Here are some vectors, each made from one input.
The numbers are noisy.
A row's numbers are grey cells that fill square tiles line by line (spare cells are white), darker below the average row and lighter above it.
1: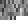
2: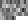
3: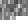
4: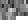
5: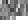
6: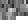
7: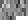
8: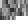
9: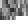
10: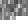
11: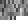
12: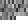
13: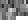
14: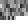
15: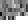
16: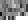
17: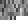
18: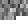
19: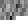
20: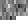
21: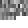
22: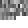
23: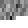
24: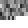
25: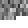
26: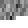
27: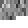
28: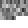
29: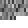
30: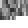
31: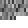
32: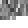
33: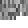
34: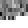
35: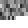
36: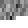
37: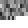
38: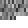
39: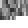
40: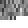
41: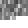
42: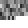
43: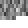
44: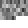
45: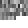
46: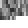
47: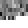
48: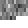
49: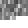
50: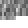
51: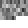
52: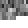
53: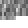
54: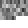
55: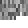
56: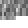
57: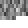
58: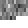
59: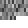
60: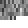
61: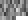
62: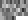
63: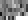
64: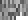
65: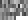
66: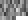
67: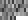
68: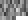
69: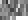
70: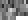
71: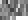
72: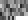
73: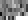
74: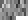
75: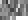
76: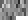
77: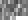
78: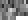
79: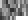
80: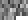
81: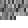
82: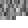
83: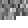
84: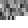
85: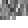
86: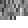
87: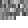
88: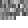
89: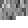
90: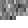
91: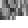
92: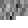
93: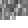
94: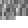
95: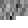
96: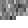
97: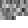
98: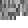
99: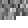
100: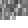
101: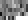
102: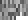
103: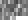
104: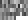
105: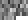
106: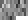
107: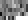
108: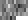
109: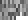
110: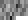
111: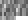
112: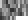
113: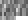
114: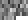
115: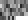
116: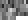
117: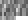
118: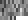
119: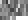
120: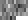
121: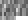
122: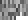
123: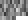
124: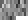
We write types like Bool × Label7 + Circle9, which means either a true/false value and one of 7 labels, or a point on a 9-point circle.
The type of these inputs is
Line17.
